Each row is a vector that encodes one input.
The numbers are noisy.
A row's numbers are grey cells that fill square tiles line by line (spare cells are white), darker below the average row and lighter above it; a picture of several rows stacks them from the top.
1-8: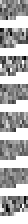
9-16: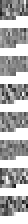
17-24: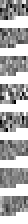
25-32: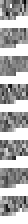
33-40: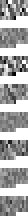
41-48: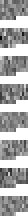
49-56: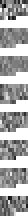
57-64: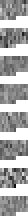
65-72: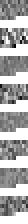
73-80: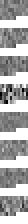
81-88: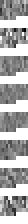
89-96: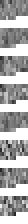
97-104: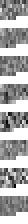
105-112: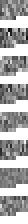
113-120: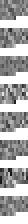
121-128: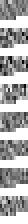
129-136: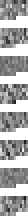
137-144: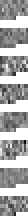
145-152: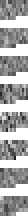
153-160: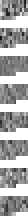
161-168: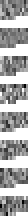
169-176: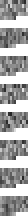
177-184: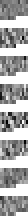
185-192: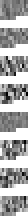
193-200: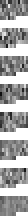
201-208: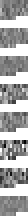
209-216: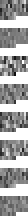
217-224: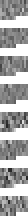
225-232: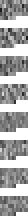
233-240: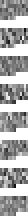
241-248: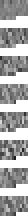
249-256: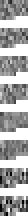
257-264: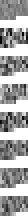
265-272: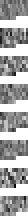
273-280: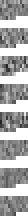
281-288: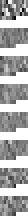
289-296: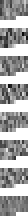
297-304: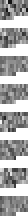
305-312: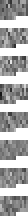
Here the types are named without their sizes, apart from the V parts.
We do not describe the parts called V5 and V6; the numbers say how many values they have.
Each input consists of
a true/false value, together with either a node of a tree, or a value of V5 and a value of V6.
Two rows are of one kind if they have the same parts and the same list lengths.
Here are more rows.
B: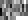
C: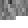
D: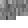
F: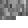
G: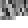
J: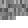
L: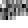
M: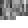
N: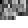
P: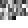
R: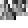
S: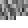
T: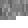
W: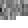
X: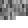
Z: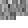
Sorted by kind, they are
B, C, G, M, S, T, W, X
D, F, J, L, N, P, R, Z

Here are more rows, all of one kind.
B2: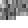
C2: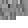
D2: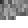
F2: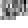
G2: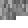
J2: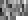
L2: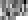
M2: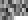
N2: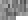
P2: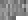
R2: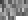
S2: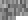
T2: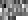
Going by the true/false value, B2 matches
G2 and T2.
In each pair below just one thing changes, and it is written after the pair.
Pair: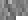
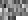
the value of V6
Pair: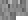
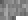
the value of V5
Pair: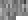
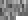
the value of V6
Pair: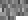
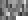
the value of V5
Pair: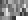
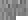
the value of V6
